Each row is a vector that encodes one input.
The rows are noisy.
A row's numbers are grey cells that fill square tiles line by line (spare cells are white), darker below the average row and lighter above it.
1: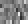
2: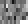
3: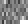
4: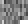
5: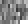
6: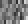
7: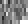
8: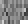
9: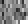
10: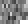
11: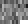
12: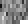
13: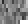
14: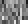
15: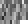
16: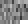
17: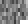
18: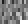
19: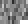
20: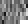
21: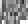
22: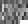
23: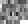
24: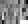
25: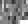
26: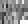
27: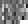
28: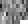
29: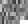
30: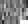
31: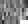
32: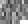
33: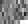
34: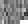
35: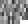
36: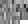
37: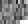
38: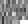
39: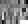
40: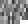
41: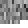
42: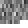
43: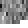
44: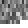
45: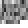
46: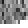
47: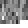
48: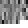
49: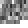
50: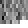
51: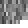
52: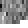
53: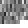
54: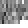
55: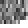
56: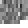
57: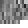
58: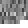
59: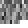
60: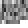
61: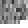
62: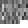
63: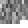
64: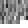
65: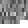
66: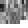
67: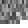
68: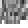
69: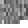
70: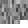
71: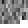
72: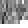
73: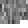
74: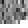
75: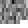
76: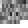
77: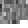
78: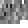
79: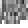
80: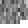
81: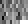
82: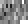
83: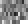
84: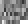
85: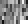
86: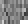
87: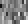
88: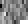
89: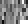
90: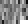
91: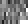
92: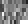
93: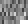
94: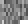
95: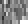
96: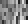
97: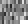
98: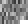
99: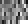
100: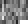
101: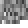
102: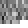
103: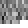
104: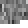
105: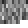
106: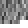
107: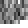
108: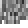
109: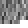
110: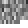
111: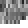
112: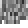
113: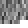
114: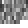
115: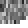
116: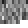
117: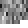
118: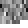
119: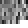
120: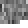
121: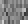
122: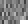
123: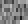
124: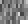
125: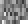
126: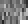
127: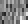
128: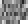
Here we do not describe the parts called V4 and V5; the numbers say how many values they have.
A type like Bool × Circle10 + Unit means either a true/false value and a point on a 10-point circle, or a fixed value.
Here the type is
(Bool × V5 + V4) × Tree9.
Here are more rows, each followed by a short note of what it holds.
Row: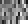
a node of a 9-node tree and a value of V4
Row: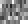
a node of a 9-node tree and a value of V4
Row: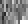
a node of a 9-node tree and a value of V4
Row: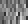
a node of a 9-node tree and a value of V4
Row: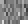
a node of a 9-node tree, a true/false value and a value of V5
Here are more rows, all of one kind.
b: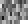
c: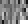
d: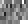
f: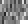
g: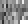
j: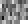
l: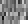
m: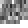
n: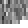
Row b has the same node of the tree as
j and m.
